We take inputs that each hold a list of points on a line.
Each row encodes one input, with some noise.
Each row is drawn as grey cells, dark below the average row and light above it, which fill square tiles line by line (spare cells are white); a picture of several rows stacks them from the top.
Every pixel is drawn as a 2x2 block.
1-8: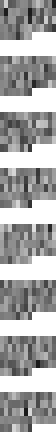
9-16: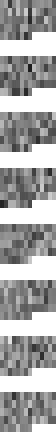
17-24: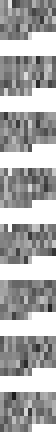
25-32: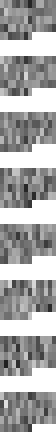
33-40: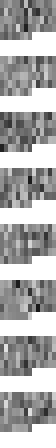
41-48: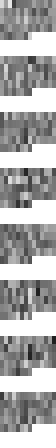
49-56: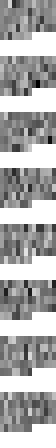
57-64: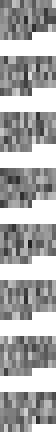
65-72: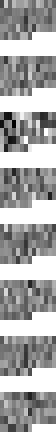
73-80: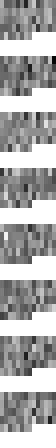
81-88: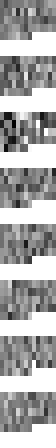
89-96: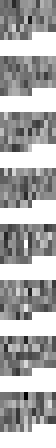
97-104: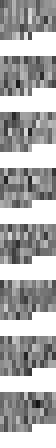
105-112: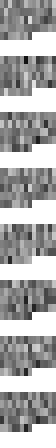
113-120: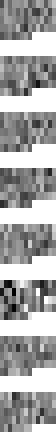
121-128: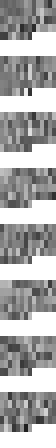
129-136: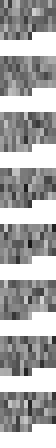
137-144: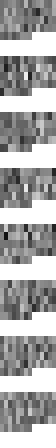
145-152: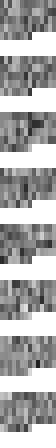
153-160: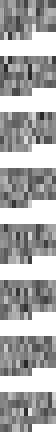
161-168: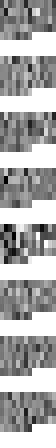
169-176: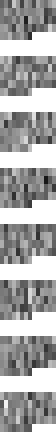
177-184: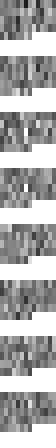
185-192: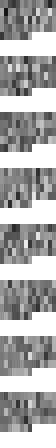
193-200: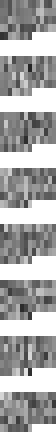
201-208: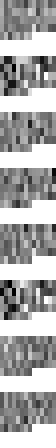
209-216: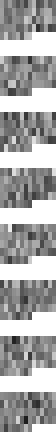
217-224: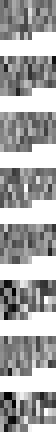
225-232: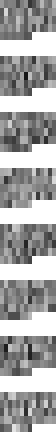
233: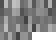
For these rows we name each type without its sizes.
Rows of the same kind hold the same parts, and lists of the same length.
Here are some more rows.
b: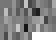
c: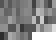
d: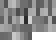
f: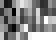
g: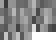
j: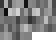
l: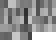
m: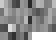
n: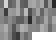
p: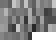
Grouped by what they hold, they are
b, c, d, l, p
f
g, j, m, n

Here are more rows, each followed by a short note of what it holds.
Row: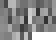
a list of one item
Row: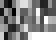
the empty list
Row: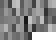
a list of one item
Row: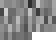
a list of one item
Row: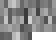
a list of one item
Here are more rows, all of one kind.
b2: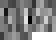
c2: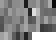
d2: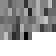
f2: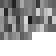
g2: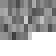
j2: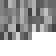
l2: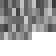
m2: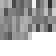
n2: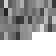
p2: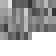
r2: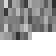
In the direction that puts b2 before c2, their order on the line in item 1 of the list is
b2, f2, l2, j2, m2, p2, g2, n2, r2, c2, d2.
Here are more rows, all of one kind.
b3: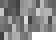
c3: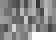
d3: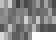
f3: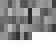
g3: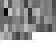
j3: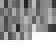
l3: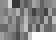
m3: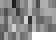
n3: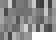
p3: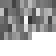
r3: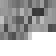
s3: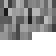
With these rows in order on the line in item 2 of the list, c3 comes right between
b3 and g3.
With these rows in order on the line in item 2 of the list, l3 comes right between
n3 and s3.
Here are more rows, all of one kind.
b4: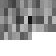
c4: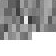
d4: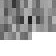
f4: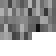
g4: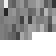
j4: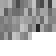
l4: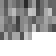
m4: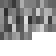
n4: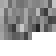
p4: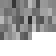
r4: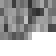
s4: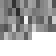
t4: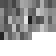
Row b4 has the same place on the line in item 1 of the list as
c4, d4, p4 and s4.
